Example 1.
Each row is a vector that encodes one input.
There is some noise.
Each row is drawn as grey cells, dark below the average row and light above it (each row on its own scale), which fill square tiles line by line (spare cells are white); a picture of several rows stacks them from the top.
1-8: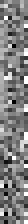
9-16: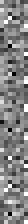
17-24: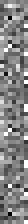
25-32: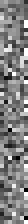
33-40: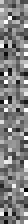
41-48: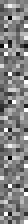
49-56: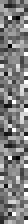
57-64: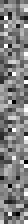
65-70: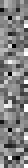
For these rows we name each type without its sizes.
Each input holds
four true/false values.
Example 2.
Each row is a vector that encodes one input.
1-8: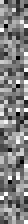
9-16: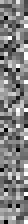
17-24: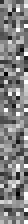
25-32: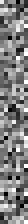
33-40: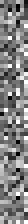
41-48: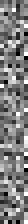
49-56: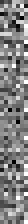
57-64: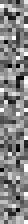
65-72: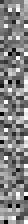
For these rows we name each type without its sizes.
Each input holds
a point on each of two lines.
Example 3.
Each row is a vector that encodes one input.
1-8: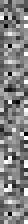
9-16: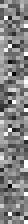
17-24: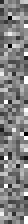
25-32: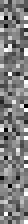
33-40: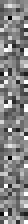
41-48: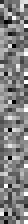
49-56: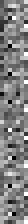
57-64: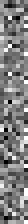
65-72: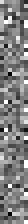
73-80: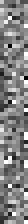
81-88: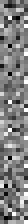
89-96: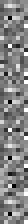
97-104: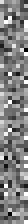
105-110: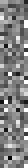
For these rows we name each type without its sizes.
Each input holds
four true/false values.
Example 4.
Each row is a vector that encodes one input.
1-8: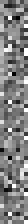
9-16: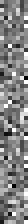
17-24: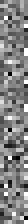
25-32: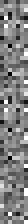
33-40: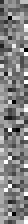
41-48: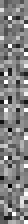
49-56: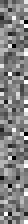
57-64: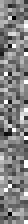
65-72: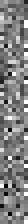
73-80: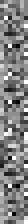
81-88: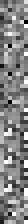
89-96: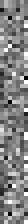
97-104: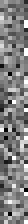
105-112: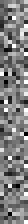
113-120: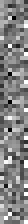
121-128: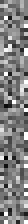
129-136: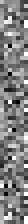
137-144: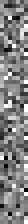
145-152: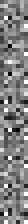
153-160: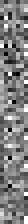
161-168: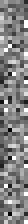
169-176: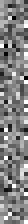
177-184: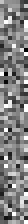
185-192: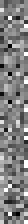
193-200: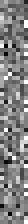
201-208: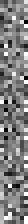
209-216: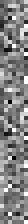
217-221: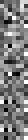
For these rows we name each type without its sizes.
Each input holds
four true/false values.
